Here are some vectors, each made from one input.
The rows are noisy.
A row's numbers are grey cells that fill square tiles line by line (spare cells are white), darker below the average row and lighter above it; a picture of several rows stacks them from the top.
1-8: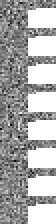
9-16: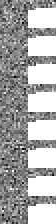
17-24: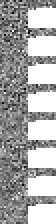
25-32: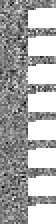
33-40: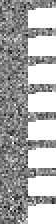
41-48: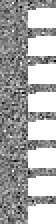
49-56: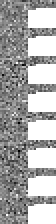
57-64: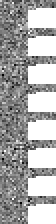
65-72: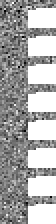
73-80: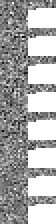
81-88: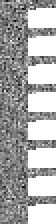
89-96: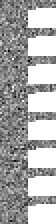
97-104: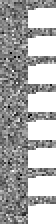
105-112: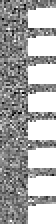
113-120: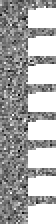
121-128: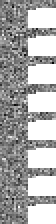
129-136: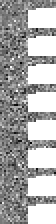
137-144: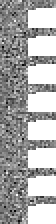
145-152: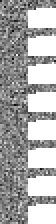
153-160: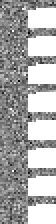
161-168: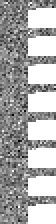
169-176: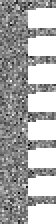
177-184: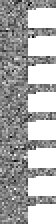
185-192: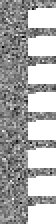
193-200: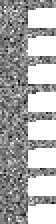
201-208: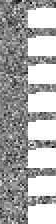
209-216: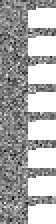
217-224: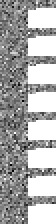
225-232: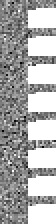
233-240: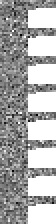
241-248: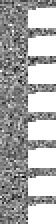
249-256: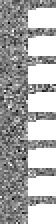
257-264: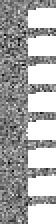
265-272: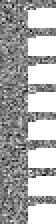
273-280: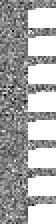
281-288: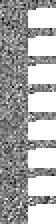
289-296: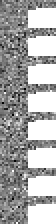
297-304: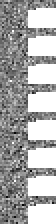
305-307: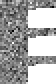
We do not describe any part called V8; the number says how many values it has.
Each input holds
a value of V8, together with a list of up to three points on a 15-point line.
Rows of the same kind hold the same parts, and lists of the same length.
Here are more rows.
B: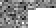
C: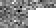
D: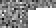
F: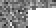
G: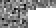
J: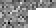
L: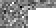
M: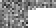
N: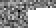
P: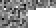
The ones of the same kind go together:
B
C, F, L
D, G, N, P
J, M

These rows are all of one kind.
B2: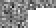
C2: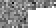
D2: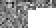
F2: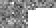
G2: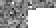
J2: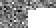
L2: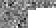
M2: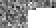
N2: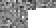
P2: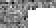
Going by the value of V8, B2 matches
D2 and N2.
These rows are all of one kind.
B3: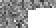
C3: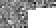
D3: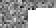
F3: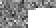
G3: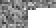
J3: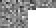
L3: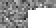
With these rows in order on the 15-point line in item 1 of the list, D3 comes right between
C3 and J3.
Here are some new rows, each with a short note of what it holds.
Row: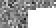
a value of V8, together with a list of two items
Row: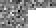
a value of V8, together with a list of one item
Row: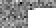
a value of V8, together with a list of three items
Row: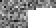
a value of V8, together with the empty list
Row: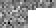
a value of V8, together with a list of one item
